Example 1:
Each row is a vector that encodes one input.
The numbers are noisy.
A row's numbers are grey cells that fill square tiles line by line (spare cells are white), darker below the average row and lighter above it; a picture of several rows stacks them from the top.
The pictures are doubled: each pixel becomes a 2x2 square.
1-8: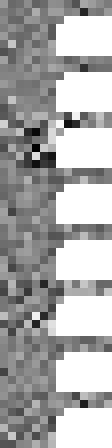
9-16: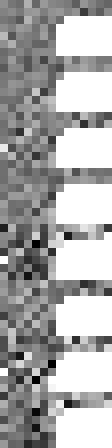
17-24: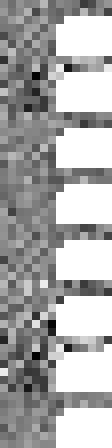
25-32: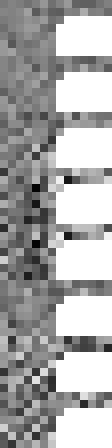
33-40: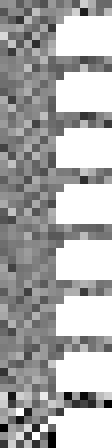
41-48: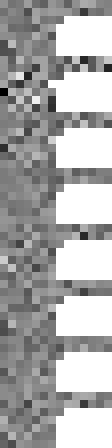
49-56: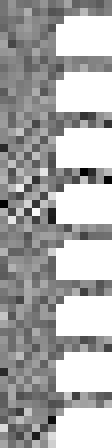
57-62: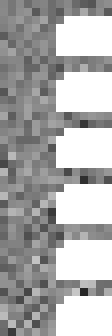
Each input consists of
a list of up to two points on a 6-point line.
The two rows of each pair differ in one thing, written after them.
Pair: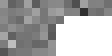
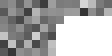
the place on the 6-point line in item 1 of the list
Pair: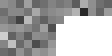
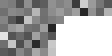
the place on the 6-point line in item 2 of the list
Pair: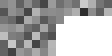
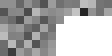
the place on the 6-point line in item 2 of the list
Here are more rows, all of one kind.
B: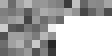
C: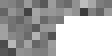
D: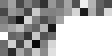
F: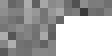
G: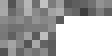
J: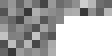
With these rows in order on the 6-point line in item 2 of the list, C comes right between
F and J.
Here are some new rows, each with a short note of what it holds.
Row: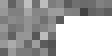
a list of two items
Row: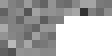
a list of two items
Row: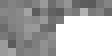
a list of one item
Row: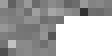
a list of two items
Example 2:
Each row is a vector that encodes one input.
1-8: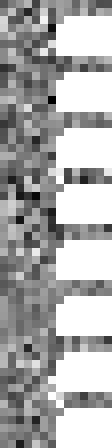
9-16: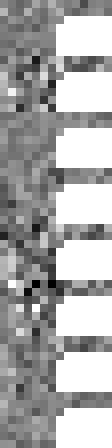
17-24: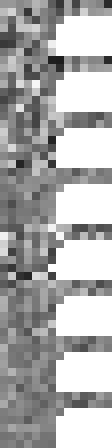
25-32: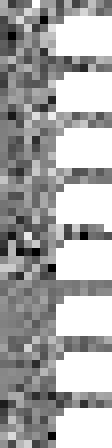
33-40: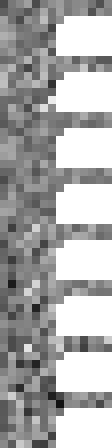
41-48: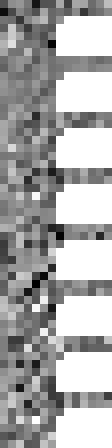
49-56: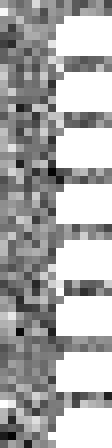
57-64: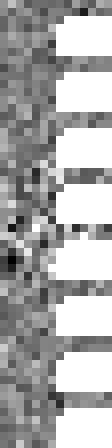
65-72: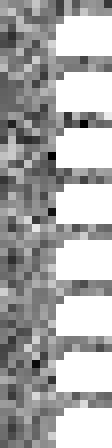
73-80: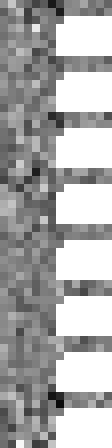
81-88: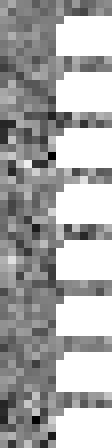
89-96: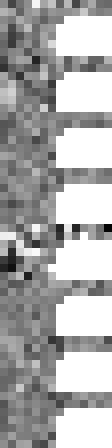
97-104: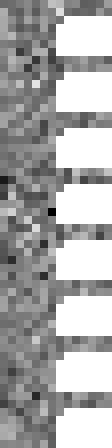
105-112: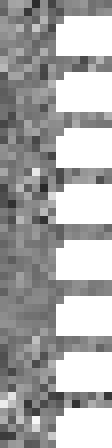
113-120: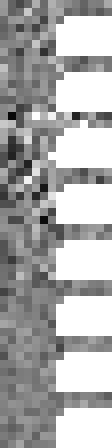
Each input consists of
a true/false value, together with either a fixed value, or a node of a 9-node tree.
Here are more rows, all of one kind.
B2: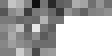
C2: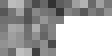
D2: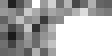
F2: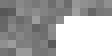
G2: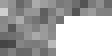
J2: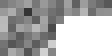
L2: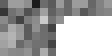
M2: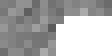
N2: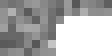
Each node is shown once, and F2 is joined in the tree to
D2 and G2.
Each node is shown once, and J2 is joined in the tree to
C2 and G2.
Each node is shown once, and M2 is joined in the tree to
B2 and G2.
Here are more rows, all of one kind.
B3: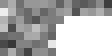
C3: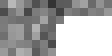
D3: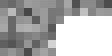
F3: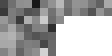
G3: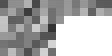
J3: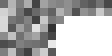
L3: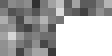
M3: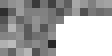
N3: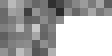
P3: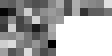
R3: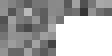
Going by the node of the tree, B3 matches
G3, J3 and P3.
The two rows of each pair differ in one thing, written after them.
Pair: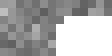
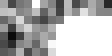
the true/false value
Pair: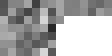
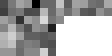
the node of the tree
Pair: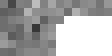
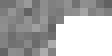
the node of the tree
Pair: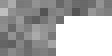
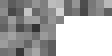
the node of the tree
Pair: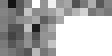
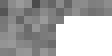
the node of the tree
